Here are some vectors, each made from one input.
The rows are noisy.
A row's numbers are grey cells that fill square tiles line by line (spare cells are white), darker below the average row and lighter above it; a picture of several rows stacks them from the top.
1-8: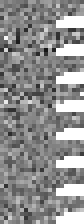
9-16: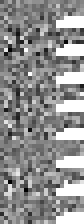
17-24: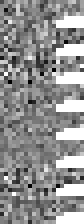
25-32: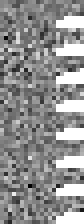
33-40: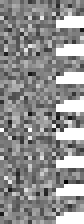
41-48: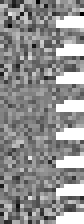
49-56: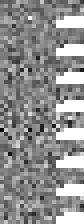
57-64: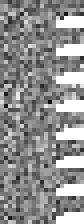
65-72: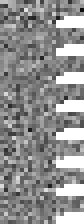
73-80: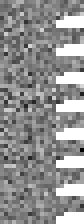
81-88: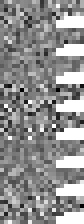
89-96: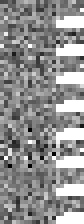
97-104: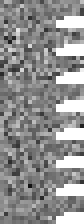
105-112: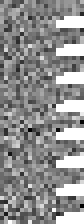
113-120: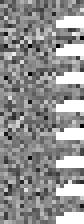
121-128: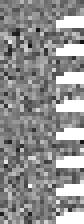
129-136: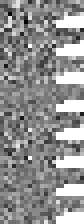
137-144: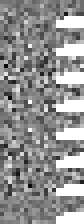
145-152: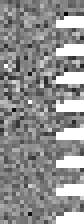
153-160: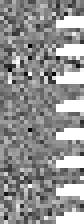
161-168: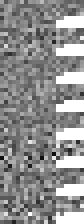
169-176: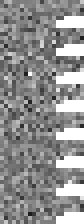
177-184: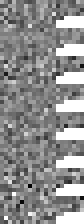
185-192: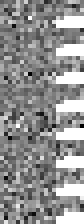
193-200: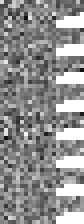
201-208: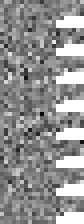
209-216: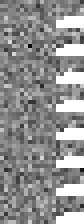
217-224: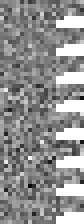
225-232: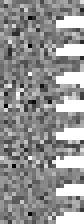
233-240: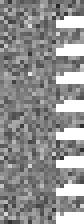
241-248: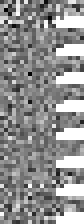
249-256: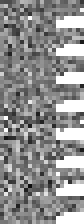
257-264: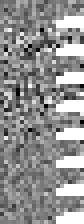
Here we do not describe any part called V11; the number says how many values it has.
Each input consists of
either a point on a 12-point line and a value of V11, or a list of up to three items, each a point on each of two 3-point lines.
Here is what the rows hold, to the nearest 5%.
About 50% of them hold a point on a 12-point line and a value of V11. The rest are lists of up to three items, each a point on each of two 3-point lines: about 5% of all rows are empty, 10% hold one, 15% two and 20% three.
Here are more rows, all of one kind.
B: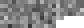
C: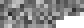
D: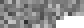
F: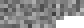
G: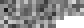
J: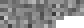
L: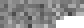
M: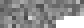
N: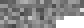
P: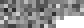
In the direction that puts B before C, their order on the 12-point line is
F, P, M, L, J, B, G, N, C, D.
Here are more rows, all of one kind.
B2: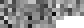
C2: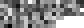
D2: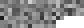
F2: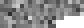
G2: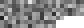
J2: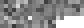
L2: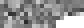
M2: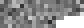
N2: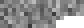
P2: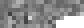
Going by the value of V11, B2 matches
F2, G2, J2 and M2.
